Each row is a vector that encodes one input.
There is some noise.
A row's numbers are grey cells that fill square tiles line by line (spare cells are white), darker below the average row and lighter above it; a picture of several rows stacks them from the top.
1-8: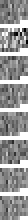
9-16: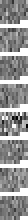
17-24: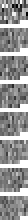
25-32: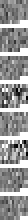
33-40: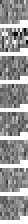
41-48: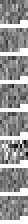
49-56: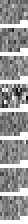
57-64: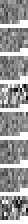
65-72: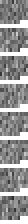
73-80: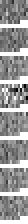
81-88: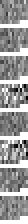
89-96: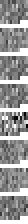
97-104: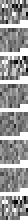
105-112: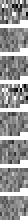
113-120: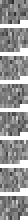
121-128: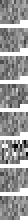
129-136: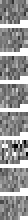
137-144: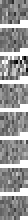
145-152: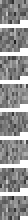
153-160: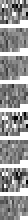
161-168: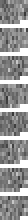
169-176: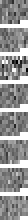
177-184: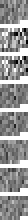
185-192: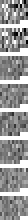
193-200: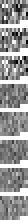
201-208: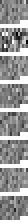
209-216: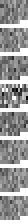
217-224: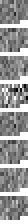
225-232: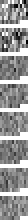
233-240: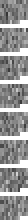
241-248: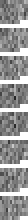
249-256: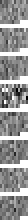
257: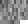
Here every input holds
either a point on a 5-point line, or four true/false values.
